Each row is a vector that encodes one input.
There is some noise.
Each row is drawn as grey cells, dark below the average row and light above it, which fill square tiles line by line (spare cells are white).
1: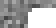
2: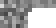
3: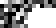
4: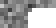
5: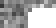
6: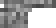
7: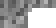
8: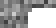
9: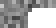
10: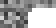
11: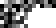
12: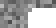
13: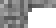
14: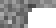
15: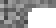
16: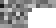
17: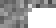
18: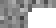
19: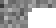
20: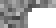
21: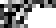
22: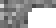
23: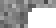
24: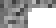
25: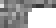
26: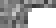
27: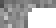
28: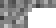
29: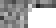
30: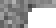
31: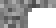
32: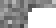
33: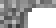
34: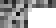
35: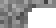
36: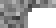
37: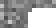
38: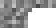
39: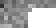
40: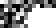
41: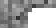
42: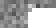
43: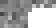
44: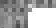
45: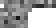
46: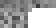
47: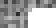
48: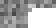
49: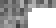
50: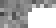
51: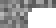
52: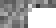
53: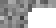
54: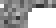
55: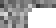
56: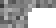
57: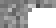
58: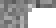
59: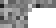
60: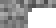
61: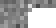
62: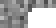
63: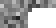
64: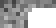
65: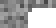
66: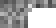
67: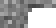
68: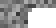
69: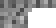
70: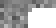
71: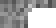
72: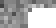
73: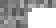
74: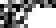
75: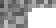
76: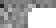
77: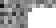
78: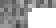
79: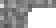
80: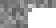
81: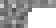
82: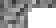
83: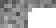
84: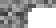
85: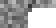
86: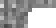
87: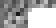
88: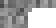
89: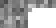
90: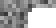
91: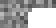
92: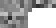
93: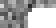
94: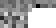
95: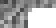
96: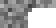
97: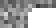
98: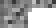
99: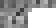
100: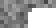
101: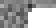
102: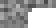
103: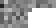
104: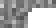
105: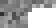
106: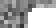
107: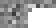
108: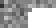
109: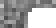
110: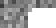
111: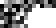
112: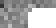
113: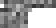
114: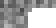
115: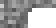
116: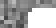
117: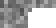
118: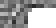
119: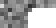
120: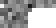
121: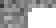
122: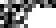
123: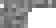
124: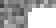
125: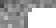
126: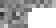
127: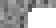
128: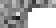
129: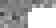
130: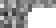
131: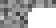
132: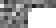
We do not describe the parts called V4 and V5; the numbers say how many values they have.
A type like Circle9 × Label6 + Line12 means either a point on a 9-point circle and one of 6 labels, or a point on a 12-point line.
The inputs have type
Bool × Label6 × V4 × V5 + Unit.
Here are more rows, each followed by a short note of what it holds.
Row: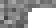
one of 6 labels, a true/false value, a value of V4 and a value of V5
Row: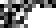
a fixed value
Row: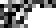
a fixed value
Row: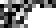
a fixed value
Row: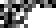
a fixed value
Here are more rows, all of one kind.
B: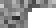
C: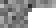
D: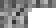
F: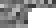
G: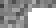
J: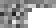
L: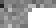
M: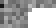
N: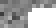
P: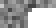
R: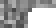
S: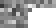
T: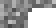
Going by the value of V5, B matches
F, J and N.
